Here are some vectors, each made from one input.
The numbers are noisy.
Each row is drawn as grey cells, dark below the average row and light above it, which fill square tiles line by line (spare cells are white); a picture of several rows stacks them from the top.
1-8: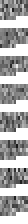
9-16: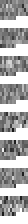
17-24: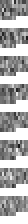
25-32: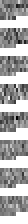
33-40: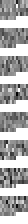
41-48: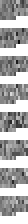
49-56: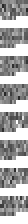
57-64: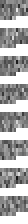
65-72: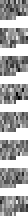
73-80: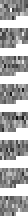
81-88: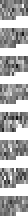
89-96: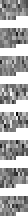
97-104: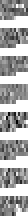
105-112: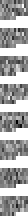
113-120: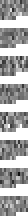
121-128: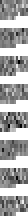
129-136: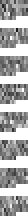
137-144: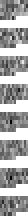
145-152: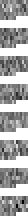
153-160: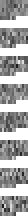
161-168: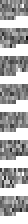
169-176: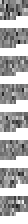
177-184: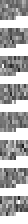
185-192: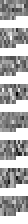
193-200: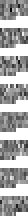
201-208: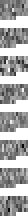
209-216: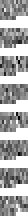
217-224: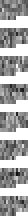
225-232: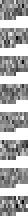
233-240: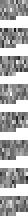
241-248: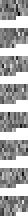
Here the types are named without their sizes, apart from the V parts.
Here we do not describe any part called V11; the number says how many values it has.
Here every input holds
a point on a line, together with either a point on a line and a true/false value, or a value of V11.
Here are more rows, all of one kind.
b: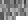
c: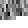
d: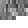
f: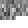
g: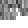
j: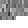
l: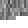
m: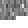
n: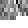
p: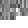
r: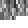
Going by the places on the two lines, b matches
c, g and l.
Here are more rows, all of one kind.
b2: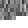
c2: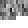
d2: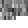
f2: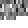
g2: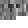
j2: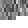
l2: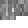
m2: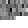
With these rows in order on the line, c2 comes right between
f2 and l2.
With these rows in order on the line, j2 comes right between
b2 and d2.
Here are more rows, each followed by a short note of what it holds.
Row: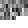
a point on each of two lines and a true/false value
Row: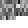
a point on each of two lines and a true/false value
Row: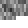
a point on a line and a value of V11
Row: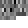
a point on a line and a value of V11
